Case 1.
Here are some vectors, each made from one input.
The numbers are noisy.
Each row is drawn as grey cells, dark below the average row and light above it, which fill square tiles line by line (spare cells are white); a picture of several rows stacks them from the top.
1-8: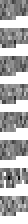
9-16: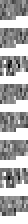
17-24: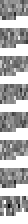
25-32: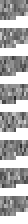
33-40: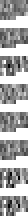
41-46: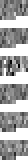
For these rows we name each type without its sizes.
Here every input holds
either a point on a line, or three true/false values.
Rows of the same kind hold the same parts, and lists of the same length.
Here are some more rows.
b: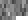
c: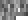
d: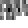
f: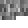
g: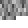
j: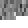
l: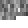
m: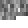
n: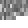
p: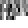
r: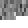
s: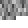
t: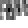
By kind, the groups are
b, c, f, g, j, l, m, n, r, s
d, p, t

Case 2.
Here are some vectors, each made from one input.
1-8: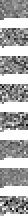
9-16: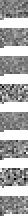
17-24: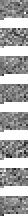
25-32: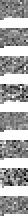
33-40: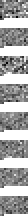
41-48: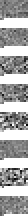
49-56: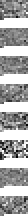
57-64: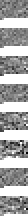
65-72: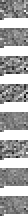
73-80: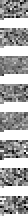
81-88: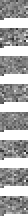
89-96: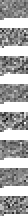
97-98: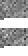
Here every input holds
either one of 6 labels, or four true/false values.
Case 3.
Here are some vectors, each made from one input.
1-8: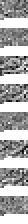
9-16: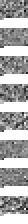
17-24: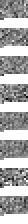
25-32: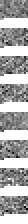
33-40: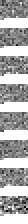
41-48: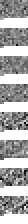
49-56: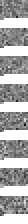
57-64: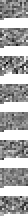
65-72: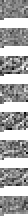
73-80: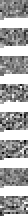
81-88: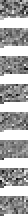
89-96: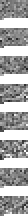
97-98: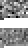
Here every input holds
one of 6 labels, together with either a fixed value, or a node of an 11-node tree.
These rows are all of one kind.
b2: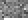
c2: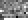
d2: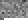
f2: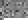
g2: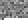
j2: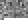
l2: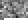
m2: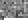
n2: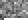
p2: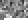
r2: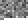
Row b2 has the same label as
c2 and m2.
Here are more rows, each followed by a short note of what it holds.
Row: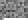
one of 6 labels
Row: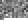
one of 6 labels
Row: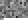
one of 6 labels
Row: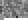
one of 6 labels
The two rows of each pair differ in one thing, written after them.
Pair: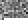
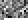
the label
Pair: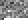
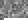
the node of the tree
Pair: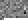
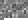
the label
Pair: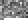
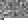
the label
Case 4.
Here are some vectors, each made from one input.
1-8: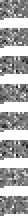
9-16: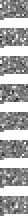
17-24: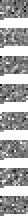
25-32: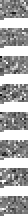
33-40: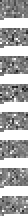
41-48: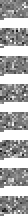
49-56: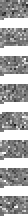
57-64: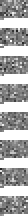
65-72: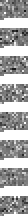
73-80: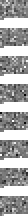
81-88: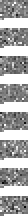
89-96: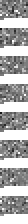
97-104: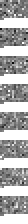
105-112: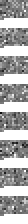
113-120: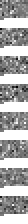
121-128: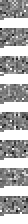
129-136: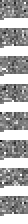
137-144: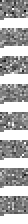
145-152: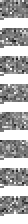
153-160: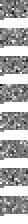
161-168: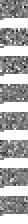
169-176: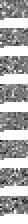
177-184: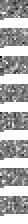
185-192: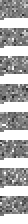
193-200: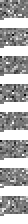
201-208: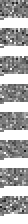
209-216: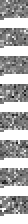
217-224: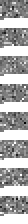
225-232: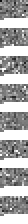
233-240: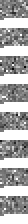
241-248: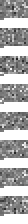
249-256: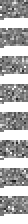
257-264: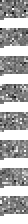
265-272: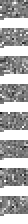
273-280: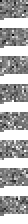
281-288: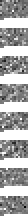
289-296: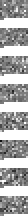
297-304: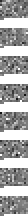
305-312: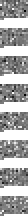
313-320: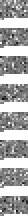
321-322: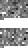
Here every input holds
one of 11 labels, together with either a fixed value, or four true/false values.
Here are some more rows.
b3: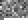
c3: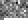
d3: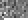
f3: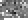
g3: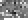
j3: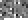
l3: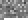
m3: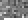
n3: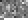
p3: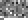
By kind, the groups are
b3, d3, f3, g3, l3, m3, n3
c3, j3, p3

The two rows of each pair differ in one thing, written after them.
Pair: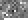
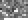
the label
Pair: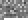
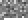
one of the four true/false values
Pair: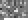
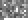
one of the four true/false values
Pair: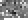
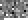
the label
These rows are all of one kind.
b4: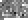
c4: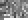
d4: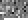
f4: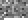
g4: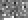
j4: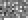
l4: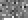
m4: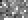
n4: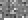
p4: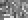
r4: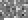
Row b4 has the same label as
c4, g4, l4 and p4.
